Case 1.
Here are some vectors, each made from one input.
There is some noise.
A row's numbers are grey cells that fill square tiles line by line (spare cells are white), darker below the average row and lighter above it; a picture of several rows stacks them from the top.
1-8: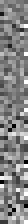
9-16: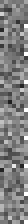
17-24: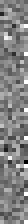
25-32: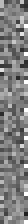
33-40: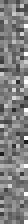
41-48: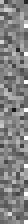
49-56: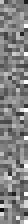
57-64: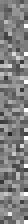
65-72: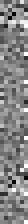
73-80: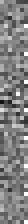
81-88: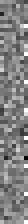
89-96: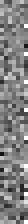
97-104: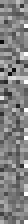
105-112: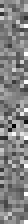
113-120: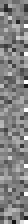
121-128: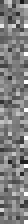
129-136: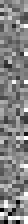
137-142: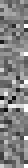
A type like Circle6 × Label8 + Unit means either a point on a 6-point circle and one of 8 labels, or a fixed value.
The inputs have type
Bool × Bool × Bool × Bool + Unit.
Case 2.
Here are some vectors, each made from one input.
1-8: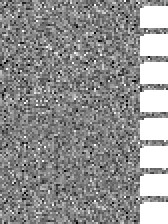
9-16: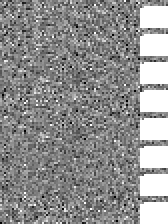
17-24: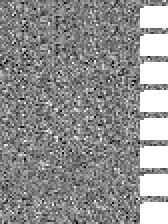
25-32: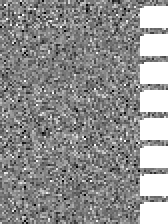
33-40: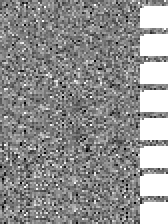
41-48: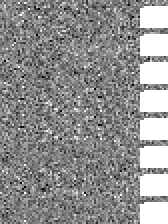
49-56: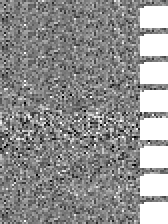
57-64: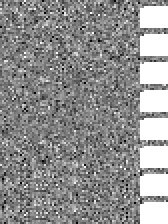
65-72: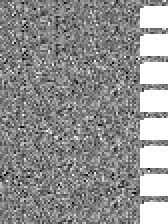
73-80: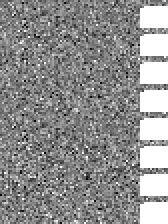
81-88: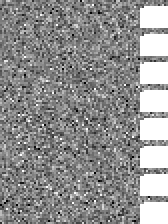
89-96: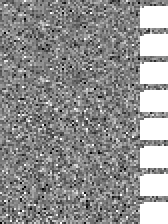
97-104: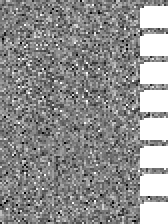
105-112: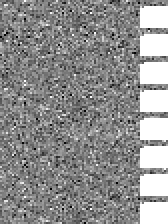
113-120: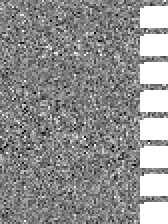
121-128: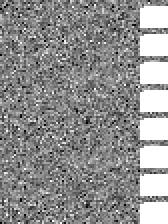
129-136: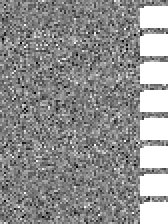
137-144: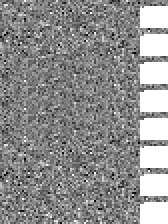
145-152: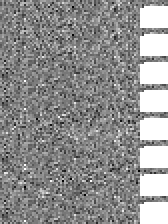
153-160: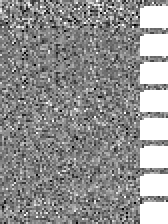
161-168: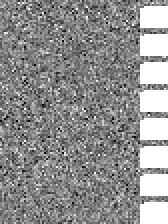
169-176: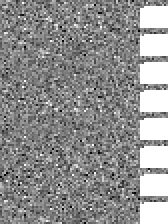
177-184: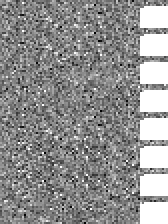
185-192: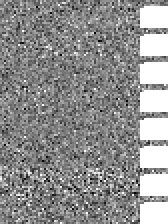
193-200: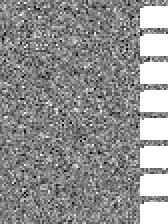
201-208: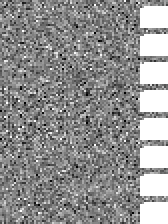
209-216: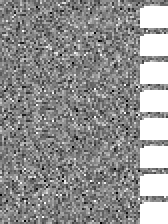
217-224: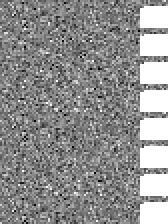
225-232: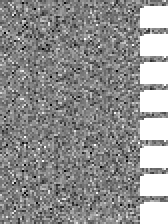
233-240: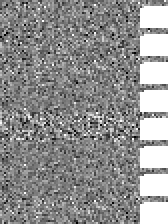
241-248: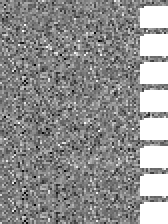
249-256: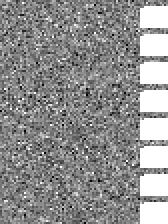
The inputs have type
Tree19 + Unit.
